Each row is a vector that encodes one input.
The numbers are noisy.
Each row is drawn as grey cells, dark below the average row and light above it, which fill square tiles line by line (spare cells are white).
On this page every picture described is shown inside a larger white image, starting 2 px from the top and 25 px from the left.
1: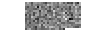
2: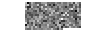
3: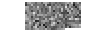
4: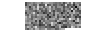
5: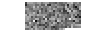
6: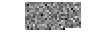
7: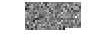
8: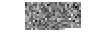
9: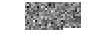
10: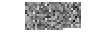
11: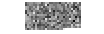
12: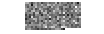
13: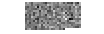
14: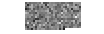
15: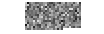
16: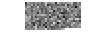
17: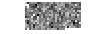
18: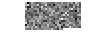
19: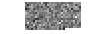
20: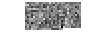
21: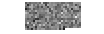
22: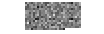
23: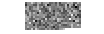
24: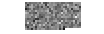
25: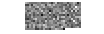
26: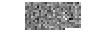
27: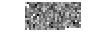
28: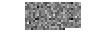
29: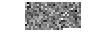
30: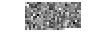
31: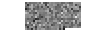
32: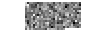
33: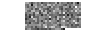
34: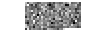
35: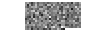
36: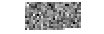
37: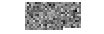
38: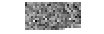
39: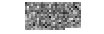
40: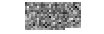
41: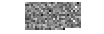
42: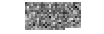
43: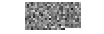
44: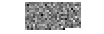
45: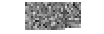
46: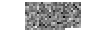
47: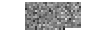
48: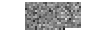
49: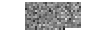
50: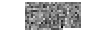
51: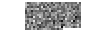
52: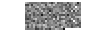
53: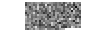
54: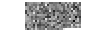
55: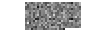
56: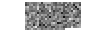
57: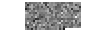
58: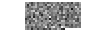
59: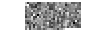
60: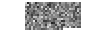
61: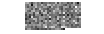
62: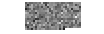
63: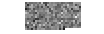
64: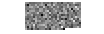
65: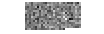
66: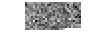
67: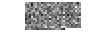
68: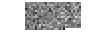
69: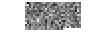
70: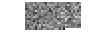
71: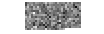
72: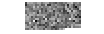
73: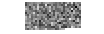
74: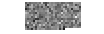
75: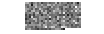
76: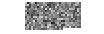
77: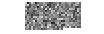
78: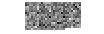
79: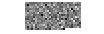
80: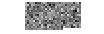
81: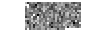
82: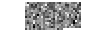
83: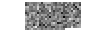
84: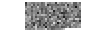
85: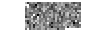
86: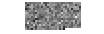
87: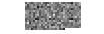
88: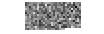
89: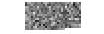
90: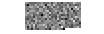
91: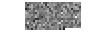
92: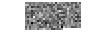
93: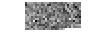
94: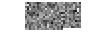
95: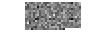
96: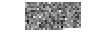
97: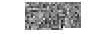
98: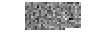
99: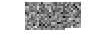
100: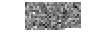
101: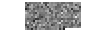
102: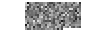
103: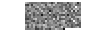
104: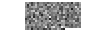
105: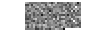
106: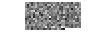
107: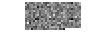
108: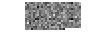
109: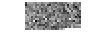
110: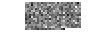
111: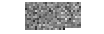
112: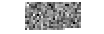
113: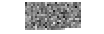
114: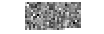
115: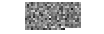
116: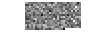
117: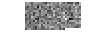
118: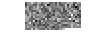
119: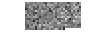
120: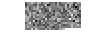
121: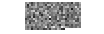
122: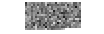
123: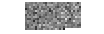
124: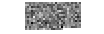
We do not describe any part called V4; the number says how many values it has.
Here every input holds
either a point on a 9-point circle and a value of V4, or three true/false values.
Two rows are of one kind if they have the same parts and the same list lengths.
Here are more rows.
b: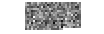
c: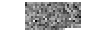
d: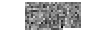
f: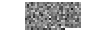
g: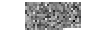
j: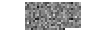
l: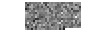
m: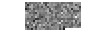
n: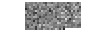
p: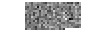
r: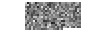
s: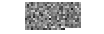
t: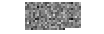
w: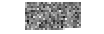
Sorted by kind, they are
b, c, d, g, r, w
f, j, l, m, n, p, s, t

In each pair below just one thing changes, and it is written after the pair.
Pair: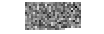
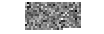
the value of V4
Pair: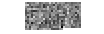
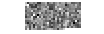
the value of V4
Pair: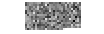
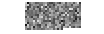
the value of V4
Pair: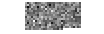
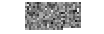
the place on the 9-point circle
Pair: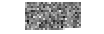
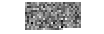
the place on the 9-point circle
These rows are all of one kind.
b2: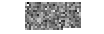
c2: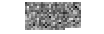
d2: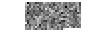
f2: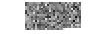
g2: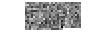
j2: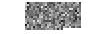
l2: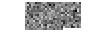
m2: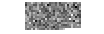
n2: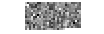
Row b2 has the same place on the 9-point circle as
g2 and n2.
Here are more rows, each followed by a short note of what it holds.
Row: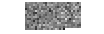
three true/false values
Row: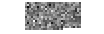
a point on a 9-point circle and a value of V4
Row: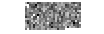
a point on a 9-point circle and a value of V4
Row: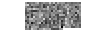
a point on a 9-point circle and a value of V4
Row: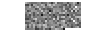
three true/false values
